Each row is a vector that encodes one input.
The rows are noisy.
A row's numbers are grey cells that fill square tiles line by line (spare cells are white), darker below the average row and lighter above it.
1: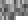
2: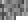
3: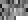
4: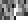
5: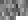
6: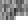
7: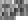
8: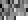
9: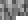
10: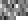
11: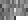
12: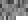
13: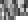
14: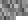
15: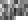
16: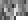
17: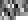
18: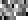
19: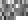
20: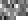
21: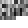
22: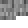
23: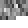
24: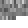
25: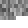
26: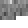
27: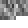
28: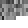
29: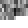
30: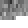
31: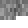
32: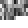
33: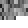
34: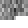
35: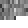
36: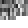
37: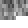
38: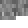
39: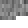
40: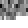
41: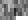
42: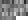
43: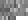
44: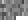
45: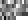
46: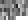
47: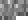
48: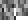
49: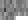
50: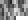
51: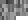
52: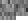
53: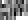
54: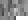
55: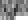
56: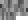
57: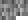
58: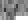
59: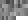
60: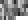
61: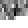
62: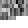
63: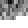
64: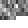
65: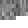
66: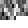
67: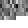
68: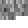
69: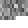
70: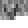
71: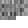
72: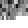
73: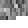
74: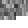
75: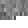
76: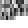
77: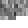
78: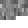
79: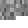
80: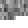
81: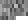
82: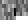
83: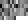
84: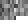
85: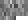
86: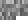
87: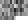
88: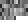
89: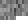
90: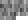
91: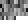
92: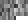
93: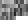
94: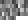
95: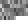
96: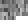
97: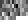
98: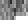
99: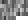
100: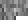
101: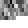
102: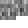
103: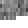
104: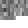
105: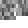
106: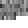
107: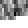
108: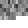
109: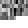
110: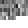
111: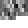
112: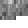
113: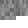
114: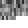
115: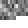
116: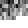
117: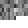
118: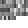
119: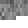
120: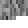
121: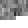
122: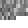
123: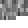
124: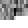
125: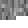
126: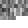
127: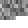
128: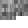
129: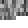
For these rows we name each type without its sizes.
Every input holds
a point on a line, together with either a fixed value, or three true/false values.
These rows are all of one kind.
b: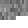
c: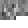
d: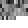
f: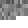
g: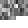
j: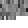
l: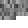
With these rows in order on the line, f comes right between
b and d.
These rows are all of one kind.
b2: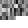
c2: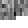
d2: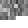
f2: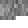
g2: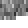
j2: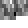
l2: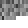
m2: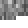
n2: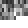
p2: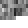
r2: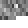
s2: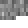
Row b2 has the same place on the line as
f2, r2 and s2.
